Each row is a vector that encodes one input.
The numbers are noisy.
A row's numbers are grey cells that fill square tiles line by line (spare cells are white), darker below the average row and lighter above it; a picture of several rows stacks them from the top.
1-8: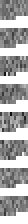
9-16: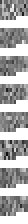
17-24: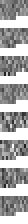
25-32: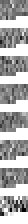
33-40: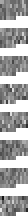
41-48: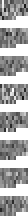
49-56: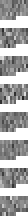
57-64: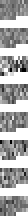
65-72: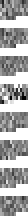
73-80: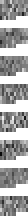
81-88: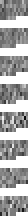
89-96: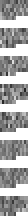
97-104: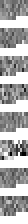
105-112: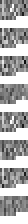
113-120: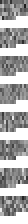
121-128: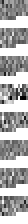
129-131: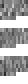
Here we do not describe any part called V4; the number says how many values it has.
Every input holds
a list of up to three items, each a true/false value and a value of V4.
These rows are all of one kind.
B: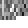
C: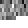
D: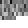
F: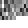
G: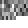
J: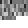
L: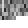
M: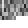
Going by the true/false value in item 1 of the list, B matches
C and G.
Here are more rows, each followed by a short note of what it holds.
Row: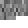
a list of three items
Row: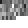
a list of one item
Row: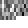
a list of one item
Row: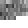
a list of two items
